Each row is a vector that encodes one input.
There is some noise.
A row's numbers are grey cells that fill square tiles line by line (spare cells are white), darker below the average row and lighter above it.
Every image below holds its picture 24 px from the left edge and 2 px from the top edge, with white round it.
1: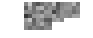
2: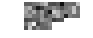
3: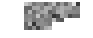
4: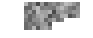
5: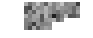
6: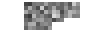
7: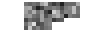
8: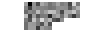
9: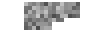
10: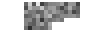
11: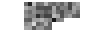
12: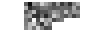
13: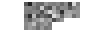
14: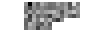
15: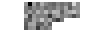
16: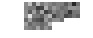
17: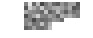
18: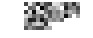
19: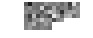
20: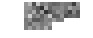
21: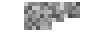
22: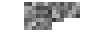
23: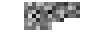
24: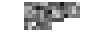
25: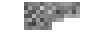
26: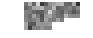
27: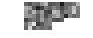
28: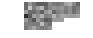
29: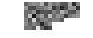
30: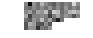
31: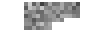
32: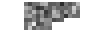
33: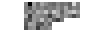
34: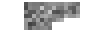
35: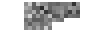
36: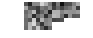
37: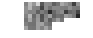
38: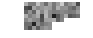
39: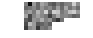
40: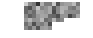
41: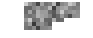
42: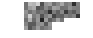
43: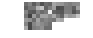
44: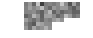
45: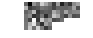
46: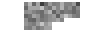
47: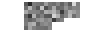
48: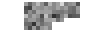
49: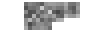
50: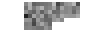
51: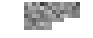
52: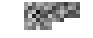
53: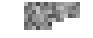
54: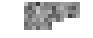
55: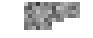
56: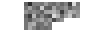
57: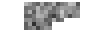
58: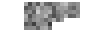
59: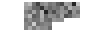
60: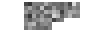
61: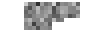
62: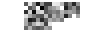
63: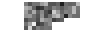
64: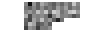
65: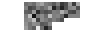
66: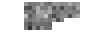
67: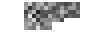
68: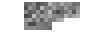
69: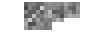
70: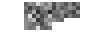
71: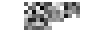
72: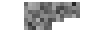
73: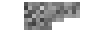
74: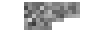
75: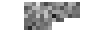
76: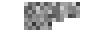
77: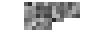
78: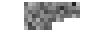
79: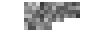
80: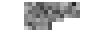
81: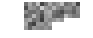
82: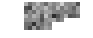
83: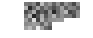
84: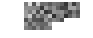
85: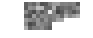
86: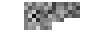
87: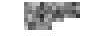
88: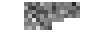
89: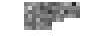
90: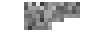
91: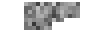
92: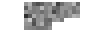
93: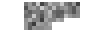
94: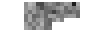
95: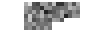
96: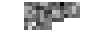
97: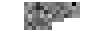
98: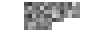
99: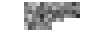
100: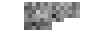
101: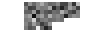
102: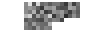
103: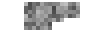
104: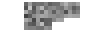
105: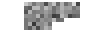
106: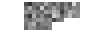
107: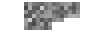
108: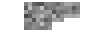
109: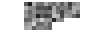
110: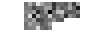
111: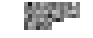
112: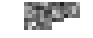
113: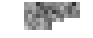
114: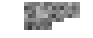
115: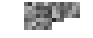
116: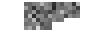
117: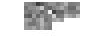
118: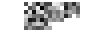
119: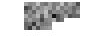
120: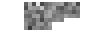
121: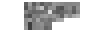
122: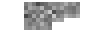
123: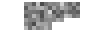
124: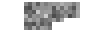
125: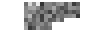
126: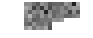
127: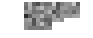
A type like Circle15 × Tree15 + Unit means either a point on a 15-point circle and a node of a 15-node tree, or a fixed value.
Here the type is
List3(Line5).
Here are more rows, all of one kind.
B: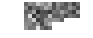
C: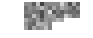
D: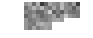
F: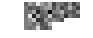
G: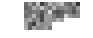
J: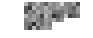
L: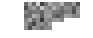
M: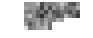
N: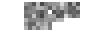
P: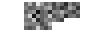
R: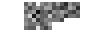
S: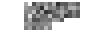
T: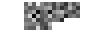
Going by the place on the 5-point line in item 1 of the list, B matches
F, P, R and T.
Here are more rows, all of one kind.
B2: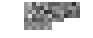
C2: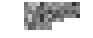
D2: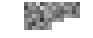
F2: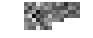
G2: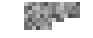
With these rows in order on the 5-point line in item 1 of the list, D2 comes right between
C2 and G2.
